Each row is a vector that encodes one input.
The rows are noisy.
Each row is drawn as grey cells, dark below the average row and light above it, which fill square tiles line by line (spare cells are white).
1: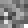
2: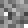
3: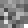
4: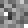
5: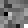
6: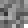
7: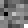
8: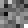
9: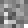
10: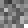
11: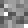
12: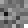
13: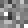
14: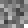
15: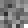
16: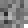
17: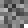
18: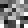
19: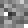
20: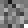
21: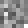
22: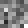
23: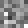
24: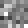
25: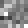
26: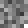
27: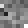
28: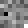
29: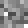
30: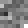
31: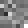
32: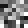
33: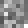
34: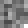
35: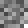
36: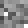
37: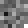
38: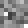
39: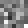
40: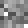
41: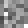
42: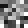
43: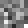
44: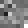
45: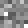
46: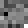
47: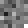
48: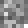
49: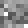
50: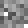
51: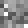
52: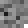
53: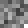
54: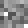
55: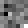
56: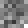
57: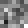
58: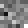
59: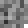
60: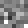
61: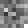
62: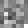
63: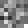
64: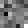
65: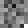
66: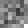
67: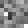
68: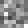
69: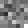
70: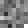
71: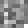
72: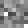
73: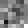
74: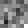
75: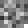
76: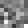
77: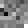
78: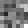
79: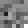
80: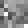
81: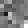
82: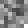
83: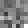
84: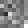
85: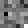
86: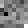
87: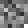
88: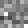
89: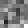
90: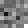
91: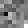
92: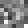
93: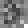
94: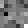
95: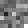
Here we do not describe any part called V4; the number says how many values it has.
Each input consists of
a list of up to two items, each a point on a 5-point line and a value of V4.
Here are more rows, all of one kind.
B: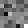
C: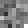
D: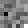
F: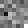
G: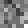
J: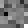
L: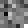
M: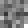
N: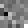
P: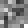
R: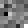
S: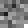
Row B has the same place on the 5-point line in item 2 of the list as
D and P.
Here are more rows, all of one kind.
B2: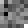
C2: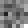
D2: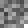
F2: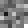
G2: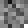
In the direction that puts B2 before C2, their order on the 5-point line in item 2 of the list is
B2, G2, D2, F2, C2.
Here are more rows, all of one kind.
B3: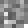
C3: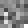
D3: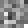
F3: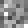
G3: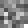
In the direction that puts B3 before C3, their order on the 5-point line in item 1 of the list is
D3, B3, C3, G3, F3.
